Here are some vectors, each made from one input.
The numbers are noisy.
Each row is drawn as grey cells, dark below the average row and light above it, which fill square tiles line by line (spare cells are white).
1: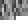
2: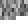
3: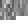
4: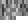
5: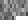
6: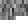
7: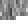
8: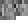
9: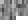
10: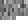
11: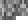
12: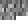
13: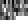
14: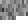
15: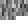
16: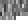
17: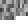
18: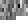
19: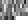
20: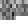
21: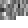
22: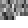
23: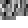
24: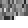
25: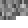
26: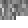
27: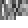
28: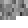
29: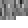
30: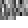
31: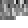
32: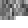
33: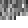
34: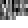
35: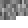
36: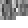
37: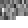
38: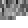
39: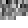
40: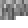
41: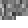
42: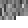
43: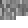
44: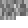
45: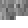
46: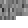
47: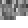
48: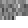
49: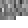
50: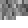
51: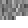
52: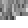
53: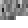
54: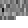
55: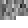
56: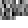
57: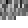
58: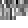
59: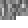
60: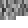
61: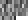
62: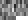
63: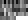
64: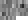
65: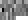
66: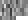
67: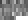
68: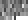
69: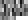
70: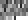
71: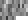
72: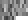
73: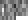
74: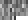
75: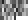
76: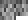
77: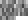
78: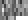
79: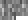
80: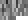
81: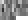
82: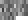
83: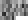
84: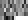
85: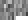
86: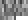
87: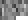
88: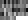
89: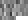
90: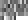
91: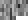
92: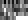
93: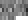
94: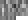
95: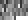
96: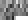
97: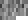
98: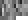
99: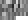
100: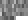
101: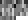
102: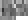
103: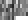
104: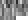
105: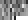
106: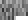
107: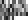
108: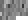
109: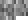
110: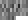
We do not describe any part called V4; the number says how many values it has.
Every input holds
a list of up to two items, each one of 5 labels, a true/false value and a value of V4.
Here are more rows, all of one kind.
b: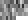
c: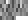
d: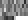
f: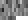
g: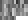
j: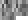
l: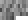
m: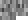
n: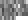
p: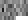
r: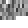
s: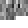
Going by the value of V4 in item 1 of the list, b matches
d and g.
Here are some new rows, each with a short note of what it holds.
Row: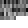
the empty list
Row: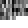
the empty list
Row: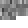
a list of two items
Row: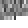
a list of one item
